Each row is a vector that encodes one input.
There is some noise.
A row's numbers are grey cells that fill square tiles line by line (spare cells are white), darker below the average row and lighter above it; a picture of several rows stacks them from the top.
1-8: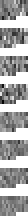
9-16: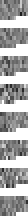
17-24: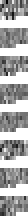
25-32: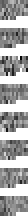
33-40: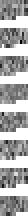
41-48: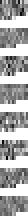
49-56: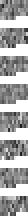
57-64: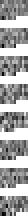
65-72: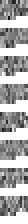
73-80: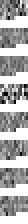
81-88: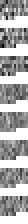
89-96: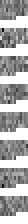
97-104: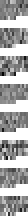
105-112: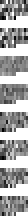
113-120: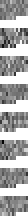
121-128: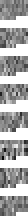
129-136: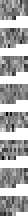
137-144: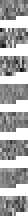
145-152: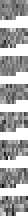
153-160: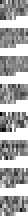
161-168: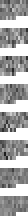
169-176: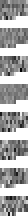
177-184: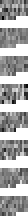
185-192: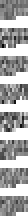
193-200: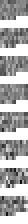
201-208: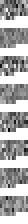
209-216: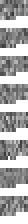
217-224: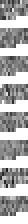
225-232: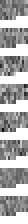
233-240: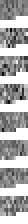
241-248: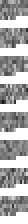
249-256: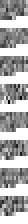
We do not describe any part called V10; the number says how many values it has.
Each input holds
a list of up to three items, each a true/false value and a value of V10.
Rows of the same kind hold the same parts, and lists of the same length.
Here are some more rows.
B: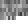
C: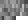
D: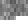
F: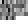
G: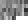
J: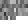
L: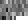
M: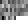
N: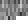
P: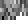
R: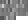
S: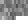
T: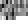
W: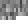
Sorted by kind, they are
B, C, G, J, N, R, S
D, L, M, P, T
F
W

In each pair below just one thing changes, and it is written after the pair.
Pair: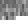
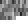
the true/false value in item 1 of the list
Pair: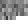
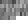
the value of V10 in item 1 of the list
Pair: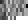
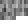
the value of V10 in item 1 of the list
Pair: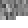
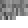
the true/false value in item 1 of the list
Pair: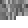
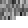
the true/false value in item 1 of the list
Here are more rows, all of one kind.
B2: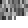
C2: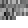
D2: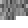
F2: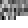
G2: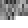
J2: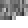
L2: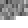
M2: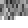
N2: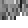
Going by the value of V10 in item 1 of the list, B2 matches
C2 and J2.
